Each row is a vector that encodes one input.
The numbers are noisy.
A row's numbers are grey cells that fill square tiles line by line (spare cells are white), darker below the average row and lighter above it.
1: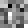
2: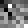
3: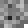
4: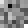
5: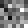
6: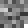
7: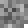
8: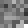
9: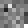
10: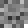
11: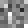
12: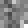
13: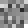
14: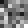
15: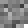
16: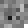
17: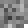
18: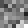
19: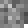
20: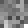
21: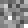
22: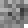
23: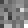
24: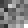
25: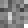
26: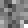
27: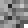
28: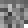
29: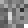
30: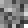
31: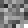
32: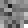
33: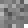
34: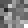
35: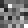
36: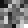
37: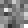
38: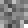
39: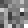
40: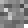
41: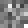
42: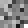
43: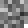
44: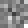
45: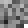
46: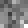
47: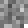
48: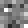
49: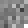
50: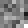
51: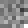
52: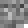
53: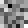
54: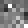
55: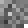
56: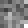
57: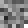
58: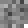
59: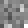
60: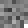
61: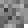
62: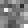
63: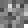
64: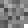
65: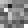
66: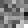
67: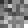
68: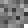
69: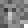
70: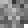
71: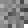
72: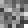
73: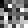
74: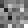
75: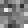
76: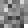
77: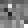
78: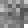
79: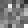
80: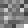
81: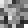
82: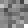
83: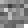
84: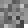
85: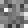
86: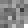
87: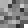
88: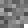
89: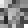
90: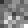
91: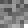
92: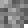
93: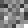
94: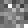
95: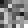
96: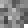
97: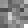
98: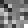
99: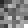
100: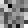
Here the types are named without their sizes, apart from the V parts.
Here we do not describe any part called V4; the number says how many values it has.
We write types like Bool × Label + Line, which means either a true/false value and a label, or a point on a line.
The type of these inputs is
Bool × Bool × Bool + (Line + V4) × V4.
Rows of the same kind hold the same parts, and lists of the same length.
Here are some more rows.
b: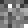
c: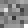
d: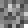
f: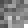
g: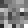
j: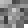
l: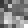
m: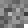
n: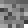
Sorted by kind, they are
b, d, j, n
c, f, l
g, m

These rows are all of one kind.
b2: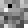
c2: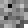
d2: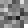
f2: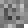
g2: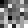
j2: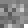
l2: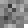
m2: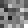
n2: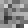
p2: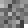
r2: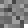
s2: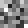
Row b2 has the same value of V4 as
d2, g2 and s2.
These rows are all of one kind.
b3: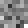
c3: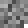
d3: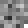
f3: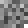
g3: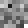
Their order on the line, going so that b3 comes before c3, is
g3, d3, b3, f3, c3.
